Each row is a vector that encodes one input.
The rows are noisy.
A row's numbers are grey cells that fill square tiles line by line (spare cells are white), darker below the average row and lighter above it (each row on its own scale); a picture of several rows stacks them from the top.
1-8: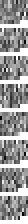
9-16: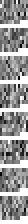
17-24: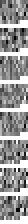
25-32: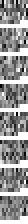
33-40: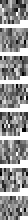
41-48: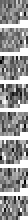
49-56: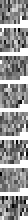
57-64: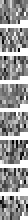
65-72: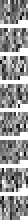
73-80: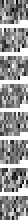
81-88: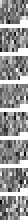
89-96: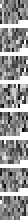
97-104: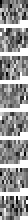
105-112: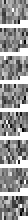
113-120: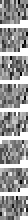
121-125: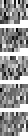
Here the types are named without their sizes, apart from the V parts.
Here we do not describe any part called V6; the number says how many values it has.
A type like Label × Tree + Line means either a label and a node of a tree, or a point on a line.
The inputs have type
(Line + V6) × Tree.
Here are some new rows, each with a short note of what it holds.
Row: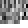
a node of a tree and a value of V6
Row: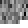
a node of a tree and a value of V6
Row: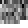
a point on a line and a node of a tree
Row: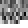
a point on a line and a node of a tree
